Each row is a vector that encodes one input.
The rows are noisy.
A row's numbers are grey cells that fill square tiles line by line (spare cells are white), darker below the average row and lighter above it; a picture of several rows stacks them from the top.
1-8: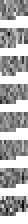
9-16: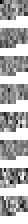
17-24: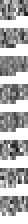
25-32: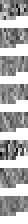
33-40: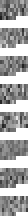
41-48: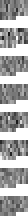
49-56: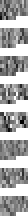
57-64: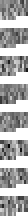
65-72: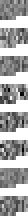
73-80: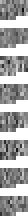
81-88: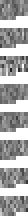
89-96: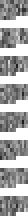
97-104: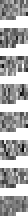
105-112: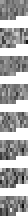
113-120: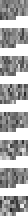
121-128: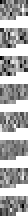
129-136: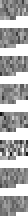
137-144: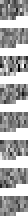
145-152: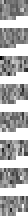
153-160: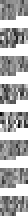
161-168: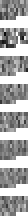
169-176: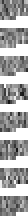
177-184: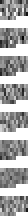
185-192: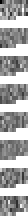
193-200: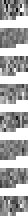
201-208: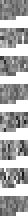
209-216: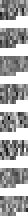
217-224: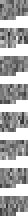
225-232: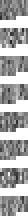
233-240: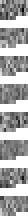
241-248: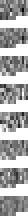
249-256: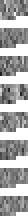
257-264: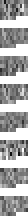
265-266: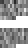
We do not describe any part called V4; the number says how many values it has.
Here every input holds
either one of 7 labels, a node of an 11-node tree and a value of V4, or a point on a 13-point line.
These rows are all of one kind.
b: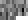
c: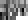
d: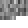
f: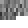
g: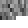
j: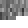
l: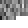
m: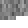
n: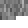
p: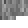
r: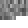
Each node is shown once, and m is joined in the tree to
c.
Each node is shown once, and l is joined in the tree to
b and r.
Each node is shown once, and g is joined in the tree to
f and n.
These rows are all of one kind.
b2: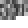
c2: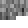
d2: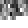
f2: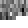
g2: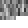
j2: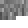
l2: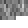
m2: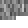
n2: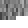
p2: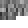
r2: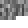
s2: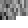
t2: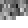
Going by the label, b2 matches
c2 and p2.
